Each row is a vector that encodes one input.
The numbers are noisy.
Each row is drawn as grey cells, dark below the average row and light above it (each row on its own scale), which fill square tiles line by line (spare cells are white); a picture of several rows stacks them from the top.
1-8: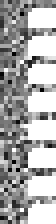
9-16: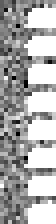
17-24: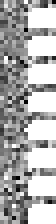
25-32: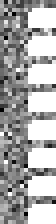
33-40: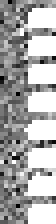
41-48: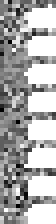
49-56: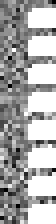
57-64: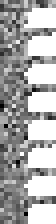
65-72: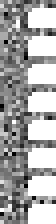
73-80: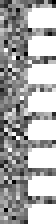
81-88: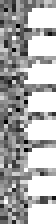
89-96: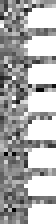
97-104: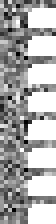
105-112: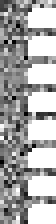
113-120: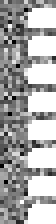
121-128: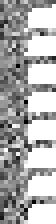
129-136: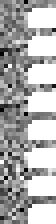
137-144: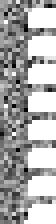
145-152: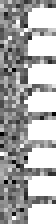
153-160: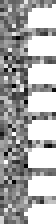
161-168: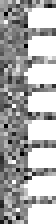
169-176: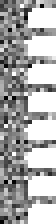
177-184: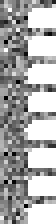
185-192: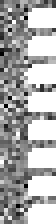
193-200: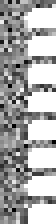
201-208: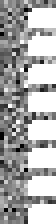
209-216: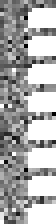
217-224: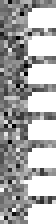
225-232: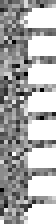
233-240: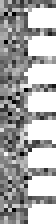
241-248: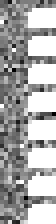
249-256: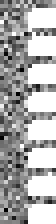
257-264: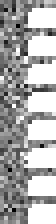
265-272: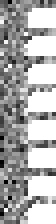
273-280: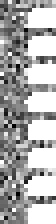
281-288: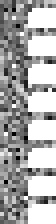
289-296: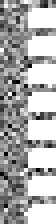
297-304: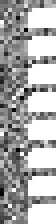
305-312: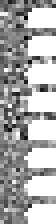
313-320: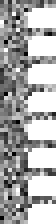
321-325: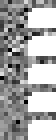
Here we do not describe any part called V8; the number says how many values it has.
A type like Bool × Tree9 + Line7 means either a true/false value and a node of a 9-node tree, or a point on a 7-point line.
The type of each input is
(Bool × Bool × Bool × Bool + Circle5) × V8 × V8 × V8 + Circle13.
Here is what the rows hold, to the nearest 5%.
About 20% of them hold a point on a 13-point circle. The rest hold three values of V8, together with either a point on a 5-point circle, or four true/false values.
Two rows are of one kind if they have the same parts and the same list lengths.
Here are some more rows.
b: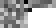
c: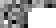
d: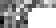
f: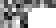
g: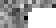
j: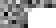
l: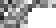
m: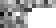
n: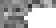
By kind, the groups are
b, g, m
c, f, j
d, l, n

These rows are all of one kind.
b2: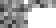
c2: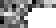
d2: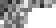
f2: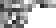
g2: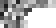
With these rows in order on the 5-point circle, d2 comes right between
f2 and g2.
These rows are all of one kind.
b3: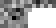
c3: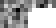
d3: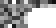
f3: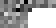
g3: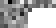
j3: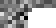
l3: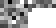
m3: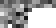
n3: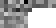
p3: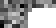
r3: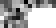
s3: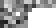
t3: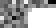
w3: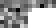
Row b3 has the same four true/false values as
c3, f3, g3 and n3.
